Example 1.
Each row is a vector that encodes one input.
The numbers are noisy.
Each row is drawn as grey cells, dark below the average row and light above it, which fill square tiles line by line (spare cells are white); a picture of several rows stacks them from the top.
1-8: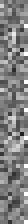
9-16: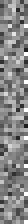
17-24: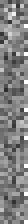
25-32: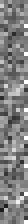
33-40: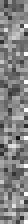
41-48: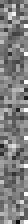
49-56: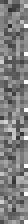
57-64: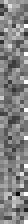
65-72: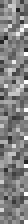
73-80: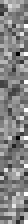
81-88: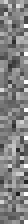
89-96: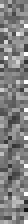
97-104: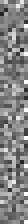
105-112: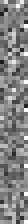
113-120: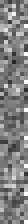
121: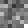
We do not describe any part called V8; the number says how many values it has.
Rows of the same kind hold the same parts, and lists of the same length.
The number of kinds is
2.
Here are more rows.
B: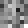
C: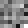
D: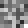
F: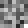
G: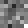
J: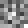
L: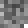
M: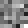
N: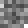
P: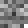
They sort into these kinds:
B, C, D, F, J, M
G, L, N, P

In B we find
a true/false value and a value of V8.
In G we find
a point on an 11-point line.
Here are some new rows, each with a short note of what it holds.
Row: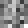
a true/false value and a value of V8
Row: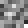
a true/false value and a value of V8
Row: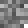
a point on an 11-point line
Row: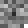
a point on an 11-point line
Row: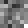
a point on an 11-point line
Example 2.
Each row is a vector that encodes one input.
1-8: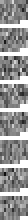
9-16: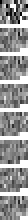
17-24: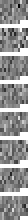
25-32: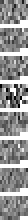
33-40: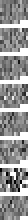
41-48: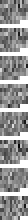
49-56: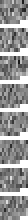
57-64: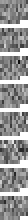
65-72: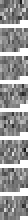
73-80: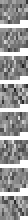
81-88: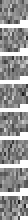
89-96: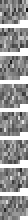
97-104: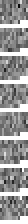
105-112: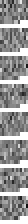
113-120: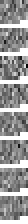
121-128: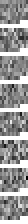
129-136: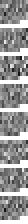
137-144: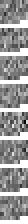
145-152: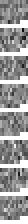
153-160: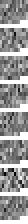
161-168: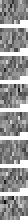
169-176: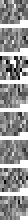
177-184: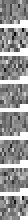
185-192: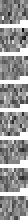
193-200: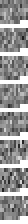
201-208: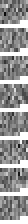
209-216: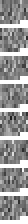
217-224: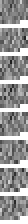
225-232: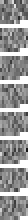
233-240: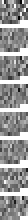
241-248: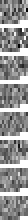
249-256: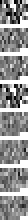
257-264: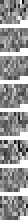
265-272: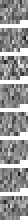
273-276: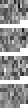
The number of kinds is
4.
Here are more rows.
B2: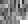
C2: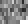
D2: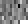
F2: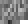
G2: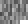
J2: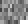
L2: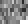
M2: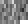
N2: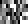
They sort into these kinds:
B2, C2, J2, L2
D2, F2
G2, M2
N2

